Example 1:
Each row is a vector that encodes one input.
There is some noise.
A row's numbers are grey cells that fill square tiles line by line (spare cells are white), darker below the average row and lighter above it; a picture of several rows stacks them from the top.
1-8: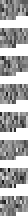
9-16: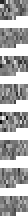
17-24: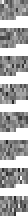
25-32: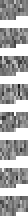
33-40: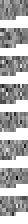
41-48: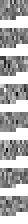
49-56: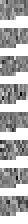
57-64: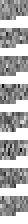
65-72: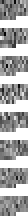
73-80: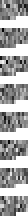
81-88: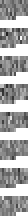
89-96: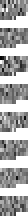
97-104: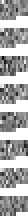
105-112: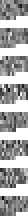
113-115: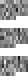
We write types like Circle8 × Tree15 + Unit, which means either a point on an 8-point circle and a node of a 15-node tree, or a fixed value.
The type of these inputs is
Bool × (Label5 + Tree11).
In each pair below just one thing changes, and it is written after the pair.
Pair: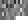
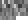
the label
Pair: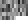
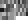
the true/false value
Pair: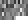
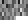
the true/false value
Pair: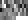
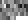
the true/false value
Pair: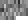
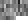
the true/false value
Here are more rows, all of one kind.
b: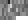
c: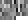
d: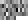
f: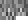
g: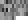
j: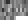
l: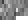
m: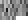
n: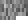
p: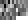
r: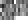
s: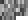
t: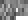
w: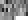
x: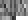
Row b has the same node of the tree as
g, j, p and w.
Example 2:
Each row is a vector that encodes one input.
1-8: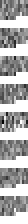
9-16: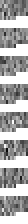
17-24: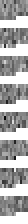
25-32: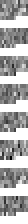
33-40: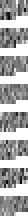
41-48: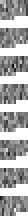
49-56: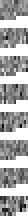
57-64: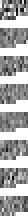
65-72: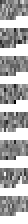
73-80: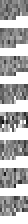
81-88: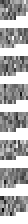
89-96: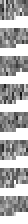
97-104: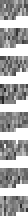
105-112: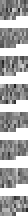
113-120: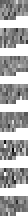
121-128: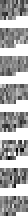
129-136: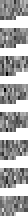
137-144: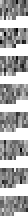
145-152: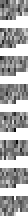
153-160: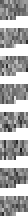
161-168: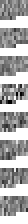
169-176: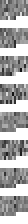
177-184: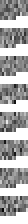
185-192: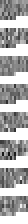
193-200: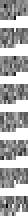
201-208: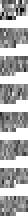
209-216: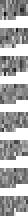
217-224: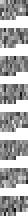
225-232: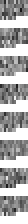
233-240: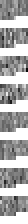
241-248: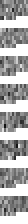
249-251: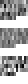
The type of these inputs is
List3(Line10).
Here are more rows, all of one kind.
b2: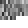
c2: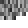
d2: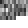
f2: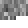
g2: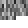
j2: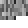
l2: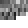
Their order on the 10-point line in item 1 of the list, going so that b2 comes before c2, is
d2, g2, j2, f2, b2, l2, c2.
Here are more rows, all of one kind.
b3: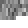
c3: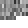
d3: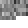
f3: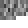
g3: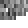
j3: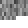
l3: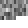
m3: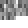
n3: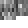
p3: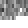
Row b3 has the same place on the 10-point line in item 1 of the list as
g3 and p3.
